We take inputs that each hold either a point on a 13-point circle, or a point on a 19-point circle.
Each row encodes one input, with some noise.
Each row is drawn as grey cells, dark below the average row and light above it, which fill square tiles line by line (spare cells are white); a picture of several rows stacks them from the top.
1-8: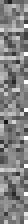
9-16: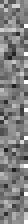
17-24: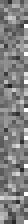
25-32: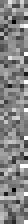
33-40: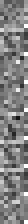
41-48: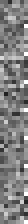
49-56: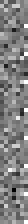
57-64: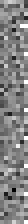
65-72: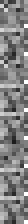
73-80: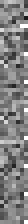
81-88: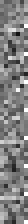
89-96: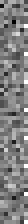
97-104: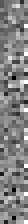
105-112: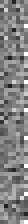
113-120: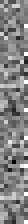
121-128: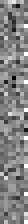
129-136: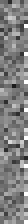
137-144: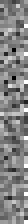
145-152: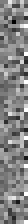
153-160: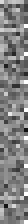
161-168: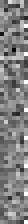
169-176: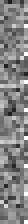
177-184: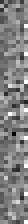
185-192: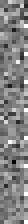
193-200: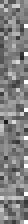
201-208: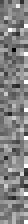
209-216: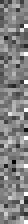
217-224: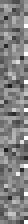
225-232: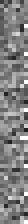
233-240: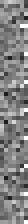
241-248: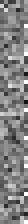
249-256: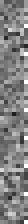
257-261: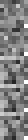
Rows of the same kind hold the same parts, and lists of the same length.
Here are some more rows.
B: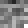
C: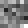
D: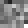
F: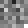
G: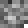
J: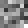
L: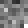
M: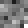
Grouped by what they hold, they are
B, D, F, G, L, M
C, J

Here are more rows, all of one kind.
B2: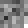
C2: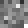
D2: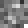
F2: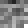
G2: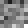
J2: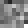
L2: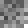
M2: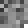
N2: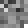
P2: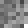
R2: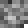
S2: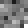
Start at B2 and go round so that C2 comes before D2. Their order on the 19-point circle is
B2, F2, J2, G2, L2, P2, C2, D2, R2, M2, N2, S2.
